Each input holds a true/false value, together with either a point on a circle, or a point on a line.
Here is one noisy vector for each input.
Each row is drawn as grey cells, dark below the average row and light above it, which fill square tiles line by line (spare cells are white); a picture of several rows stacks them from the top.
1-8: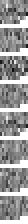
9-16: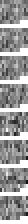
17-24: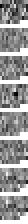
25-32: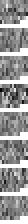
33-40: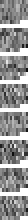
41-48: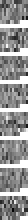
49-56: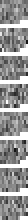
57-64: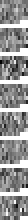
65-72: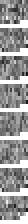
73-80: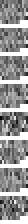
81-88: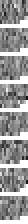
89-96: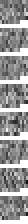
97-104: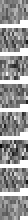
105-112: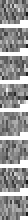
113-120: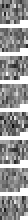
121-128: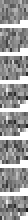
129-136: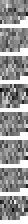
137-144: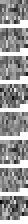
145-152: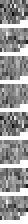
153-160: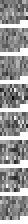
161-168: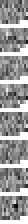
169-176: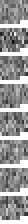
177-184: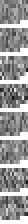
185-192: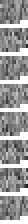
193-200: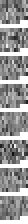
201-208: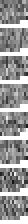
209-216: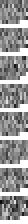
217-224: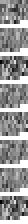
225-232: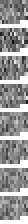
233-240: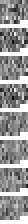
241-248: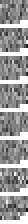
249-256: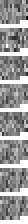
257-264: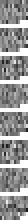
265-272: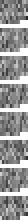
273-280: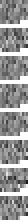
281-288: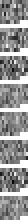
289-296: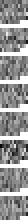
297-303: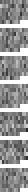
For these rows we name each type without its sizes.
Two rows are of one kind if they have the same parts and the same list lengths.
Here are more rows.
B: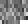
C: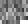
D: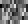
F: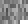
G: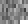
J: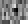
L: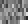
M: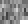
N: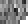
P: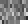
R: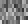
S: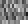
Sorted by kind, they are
B, C, F, G, L, M, P, R
D, J, N, S

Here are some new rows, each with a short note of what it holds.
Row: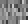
a point on a circle and a true/false value
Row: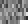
a point on a circle and a true/false value
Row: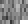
a point on a circle and a true/false value
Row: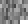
a point on a circle and a true/false value
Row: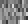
a point on a circle and a true/false value
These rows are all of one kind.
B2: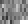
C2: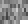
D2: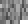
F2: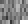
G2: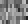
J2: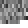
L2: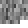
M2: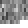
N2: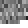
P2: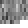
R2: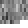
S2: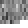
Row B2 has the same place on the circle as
J2, P2, R2 and S2.
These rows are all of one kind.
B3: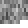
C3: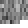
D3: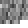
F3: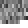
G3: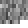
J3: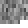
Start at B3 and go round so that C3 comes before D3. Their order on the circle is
B3, F3, C3, D3, G3, J3.
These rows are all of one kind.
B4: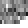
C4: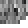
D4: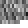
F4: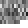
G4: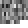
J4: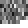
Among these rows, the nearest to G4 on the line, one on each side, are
C4 and D4.
